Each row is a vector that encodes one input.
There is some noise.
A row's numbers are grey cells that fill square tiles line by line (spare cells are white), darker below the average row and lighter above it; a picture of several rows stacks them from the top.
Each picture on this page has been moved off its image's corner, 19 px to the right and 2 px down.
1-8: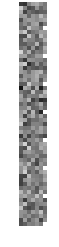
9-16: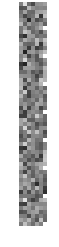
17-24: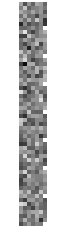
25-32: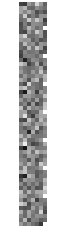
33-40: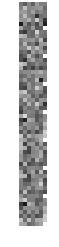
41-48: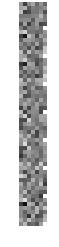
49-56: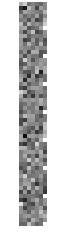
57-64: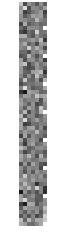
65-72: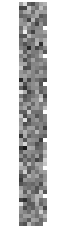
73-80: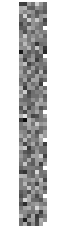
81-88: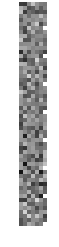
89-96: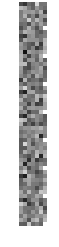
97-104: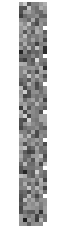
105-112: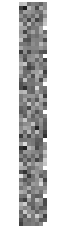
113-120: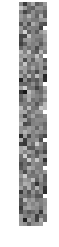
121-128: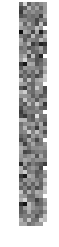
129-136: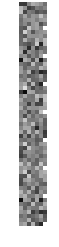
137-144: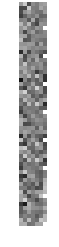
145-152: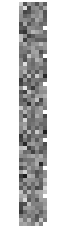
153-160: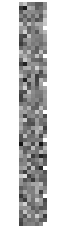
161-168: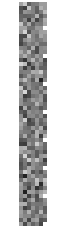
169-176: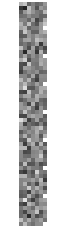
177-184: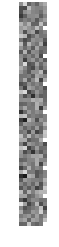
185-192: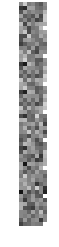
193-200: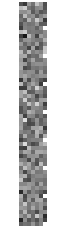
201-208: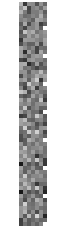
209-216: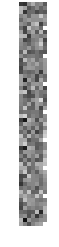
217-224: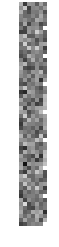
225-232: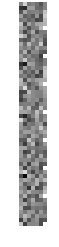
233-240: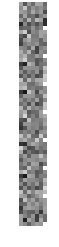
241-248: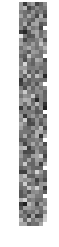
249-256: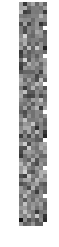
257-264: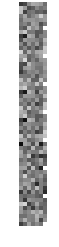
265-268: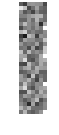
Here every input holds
either a point on a 4-point line and three true/false values, or a list of up to two points on a 7-point line.
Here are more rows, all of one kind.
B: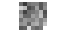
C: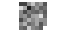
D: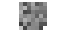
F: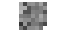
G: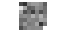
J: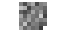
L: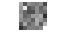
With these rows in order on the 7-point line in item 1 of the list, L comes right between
F and G.
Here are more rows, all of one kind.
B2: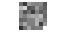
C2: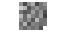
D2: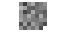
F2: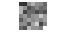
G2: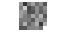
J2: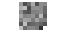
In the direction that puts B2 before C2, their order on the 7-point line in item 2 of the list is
D2, F2, G2, B2, C2, J2.
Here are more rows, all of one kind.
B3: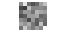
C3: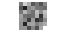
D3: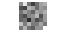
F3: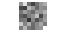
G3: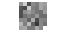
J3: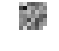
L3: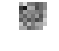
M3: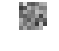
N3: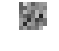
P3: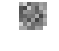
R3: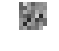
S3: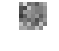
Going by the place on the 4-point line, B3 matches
D3, F3, L3 and S3.
